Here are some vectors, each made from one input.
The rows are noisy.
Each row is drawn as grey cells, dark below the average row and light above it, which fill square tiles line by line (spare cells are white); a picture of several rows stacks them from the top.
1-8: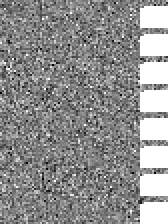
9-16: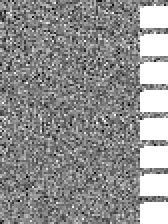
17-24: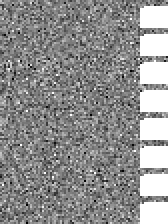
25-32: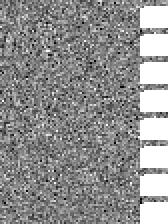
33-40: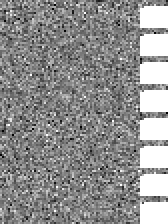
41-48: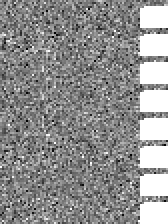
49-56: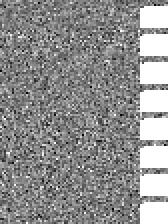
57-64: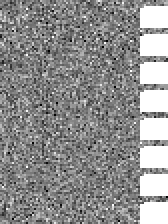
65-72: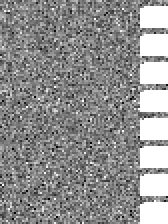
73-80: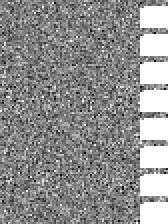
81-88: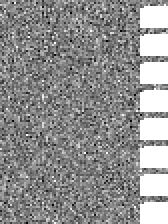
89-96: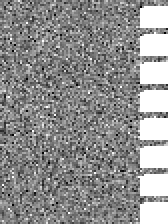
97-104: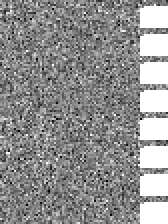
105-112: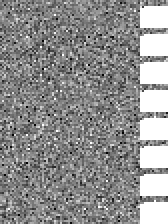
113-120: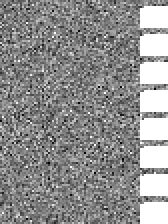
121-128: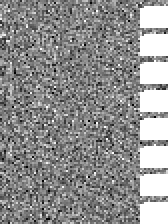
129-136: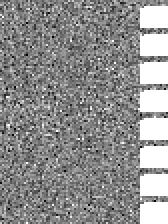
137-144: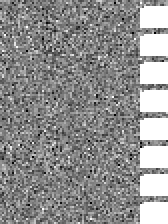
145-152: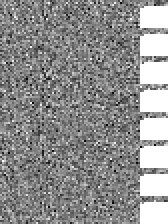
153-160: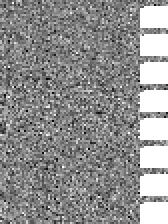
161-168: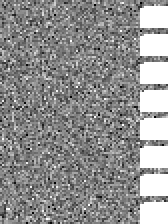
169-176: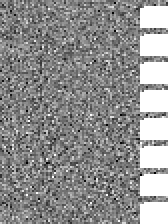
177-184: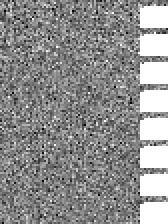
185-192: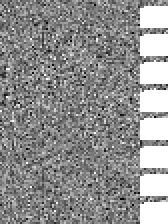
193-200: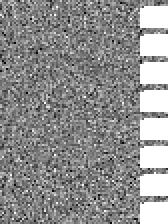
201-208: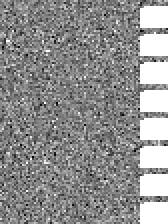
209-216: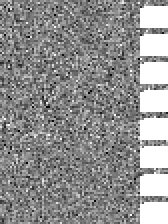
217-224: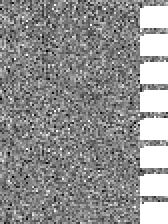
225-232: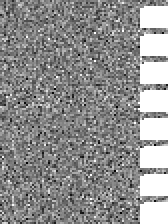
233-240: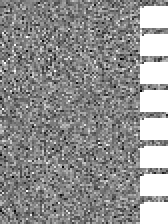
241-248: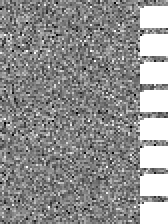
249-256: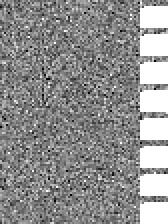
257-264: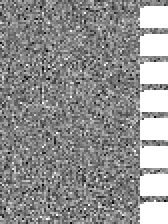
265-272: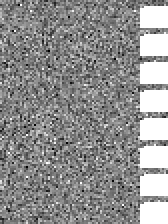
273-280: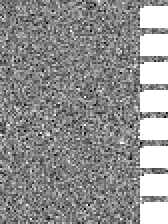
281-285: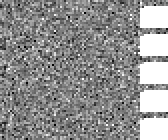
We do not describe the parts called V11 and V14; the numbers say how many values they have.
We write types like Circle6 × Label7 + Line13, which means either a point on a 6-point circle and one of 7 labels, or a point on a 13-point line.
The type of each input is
Bool × Bool × Bool × Bool × Line5 × V11 × V14.
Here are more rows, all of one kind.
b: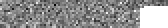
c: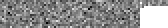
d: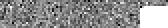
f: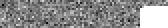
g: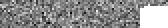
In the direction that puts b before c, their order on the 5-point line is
d, b, f, c, g.
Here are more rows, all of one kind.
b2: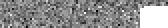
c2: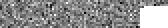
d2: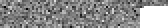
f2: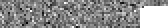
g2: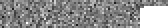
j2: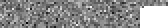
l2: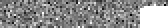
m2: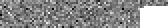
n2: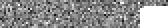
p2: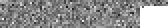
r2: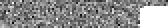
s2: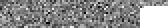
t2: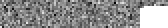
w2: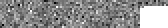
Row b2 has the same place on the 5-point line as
d2, g2, m2 and t2.
